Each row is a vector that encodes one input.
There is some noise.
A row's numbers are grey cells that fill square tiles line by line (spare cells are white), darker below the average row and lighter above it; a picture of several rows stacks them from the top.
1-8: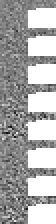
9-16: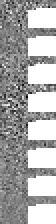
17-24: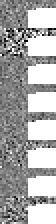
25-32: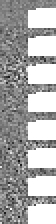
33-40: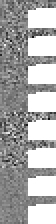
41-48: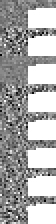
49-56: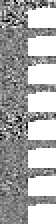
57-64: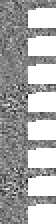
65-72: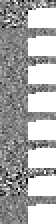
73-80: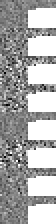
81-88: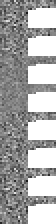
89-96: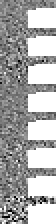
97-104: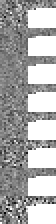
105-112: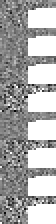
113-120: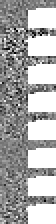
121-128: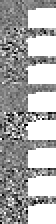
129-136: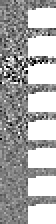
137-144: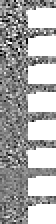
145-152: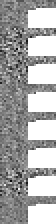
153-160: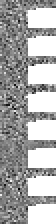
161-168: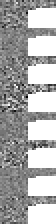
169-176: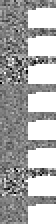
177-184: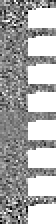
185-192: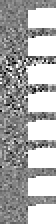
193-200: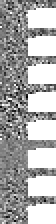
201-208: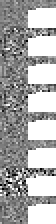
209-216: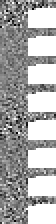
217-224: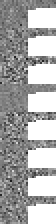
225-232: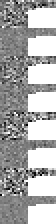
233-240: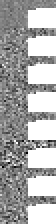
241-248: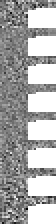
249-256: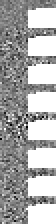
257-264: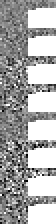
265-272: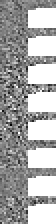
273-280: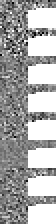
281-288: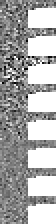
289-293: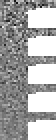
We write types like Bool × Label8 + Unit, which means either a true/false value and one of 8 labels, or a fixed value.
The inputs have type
List3(Line7).
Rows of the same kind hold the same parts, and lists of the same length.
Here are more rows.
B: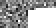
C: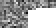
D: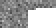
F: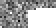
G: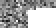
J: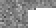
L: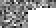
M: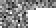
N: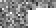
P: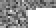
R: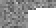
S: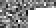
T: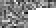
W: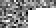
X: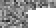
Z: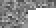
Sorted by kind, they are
B, G, J, M, S, X
C, D, F, R, T, Z
L, P, W
N

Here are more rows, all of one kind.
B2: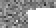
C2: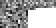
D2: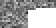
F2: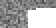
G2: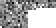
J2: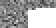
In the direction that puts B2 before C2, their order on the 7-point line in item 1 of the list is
B2, C2, G2, J2, D2, F2.
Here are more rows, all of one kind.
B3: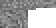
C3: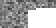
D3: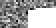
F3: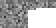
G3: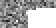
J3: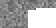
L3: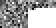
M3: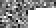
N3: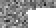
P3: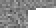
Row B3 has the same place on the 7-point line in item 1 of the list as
G3, J3 and P3.
